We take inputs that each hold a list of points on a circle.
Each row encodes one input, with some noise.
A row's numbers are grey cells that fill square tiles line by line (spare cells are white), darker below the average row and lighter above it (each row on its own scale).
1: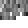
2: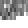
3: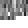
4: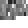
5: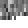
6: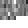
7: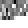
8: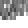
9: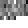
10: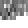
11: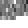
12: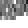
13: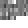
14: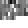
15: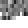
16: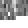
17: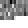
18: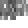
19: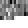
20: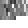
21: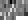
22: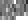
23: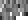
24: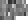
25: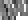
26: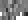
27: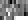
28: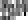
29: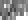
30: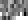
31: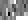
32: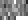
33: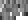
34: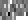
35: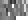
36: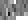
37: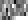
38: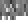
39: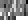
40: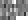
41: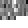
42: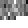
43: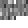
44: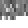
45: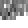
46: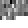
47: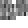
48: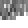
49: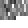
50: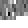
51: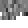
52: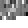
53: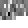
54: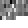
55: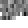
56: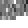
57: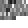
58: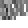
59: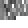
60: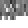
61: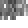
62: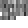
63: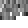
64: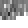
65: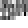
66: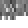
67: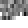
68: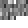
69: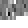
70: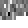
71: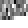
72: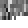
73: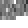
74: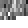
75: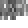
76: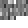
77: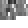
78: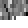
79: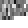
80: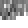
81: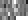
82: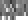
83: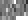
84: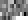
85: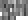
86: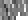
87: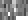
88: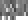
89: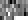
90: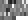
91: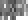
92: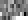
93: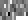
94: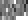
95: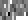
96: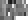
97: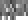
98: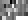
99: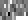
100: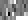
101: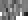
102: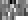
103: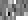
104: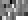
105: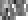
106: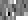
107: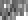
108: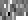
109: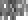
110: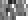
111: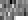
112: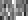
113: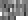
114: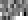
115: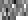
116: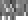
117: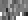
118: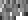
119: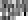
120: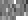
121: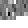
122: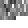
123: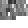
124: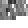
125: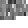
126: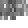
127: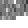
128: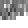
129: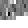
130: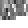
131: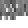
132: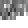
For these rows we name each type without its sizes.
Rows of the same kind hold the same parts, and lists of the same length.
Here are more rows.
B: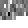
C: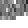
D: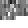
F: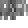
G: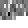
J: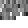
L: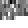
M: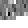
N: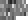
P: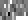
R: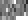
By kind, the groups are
B, C, F, G, M, P, R
D, L, N
J

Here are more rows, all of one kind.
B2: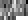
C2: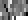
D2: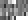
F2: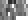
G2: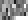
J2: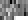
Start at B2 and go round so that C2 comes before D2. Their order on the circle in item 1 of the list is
B2, J2, F2, G2, C2, D2.
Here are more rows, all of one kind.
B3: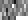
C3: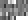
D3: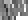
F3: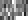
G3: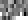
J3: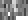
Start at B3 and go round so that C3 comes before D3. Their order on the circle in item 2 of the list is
B3, G3, F3, J3, C3, D3.
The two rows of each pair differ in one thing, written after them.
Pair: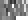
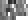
the place on the circle in item 2 of the list
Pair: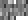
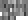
the place on the circle in item 2 of the list
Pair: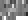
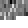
the place on the circle in item 2 of the list
